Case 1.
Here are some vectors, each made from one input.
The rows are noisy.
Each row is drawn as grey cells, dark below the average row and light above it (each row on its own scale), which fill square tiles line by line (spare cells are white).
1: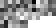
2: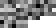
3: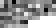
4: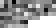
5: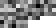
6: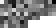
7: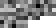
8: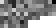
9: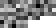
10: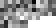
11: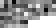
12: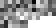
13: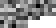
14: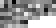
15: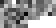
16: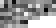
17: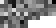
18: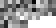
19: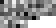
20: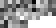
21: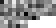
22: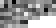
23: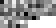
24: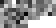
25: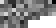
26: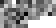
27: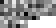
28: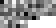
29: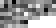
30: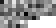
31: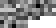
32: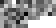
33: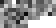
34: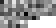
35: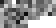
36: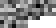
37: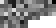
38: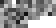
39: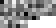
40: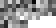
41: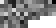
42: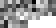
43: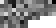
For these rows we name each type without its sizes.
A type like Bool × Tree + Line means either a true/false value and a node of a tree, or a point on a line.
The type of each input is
Line.
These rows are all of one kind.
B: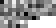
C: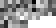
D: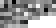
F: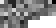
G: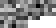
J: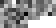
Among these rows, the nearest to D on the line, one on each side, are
C and F.
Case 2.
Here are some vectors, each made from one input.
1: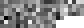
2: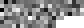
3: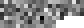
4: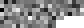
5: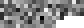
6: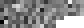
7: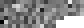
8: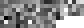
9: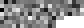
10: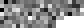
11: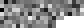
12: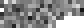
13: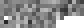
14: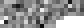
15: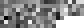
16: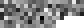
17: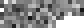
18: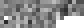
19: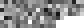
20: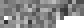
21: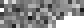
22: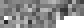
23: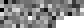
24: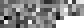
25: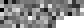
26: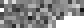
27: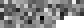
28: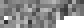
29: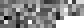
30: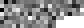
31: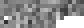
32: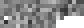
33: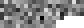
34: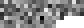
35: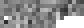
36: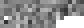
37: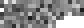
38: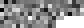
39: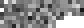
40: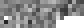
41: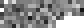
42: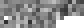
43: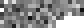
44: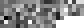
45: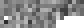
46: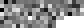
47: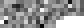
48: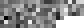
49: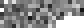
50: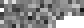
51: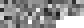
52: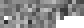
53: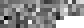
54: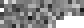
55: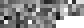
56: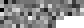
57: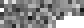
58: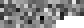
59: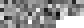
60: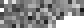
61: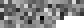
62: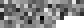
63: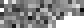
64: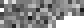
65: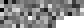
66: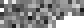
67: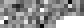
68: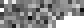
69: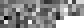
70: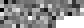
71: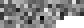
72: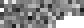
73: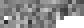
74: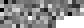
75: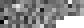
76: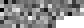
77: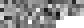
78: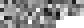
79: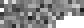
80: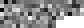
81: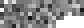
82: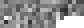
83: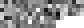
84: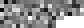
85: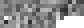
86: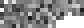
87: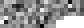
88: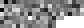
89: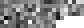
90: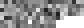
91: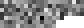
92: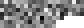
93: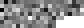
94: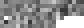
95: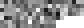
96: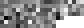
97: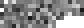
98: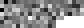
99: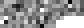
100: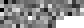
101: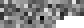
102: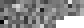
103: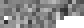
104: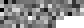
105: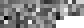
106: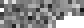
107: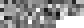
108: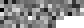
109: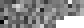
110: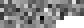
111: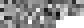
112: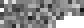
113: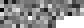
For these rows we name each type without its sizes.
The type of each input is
Bool × Bool × Bool.
